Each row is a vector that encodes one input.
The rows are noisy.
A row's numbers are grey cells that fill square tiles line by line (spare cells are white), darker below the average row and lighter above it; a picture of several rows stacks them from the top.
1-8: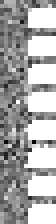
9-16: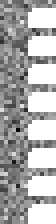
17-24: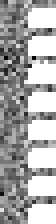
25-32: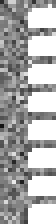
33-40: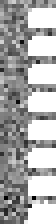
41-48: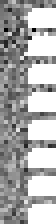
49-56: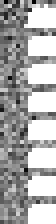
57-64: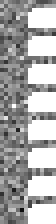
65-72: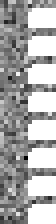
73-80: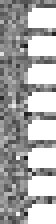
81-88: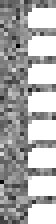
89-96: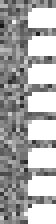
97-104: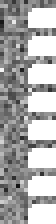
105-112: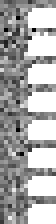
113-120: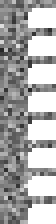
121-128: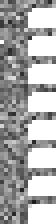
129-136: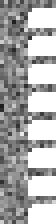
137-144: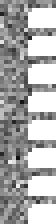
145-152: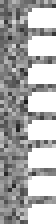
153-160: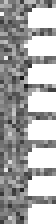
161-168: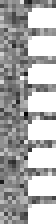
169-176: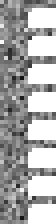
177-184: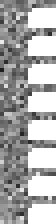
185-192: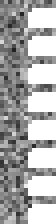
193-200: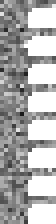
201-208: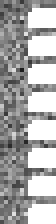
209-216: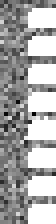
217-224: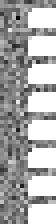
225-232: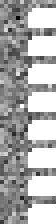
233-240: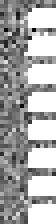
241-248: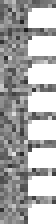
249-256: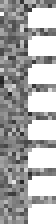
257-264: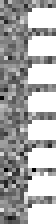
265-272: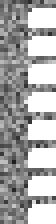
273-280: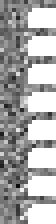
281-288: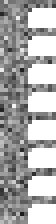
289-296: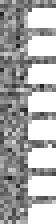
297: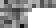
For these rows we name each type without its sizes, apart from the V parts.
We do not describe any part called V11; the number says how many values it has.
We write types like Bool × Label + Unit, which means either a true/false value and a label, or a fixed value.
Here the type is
List(Label × V11).
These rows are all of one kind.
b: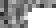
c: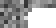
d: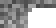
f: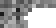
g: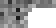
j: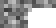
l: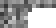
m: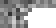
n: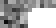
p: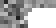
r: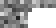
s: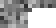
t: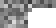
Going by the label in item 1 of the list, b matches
j, n and p.
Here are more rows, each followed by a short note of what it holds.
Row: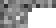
a list of three items
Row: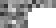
a list of three items
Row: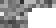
a list of one item
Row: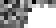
the empty list
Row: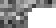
a list of one item
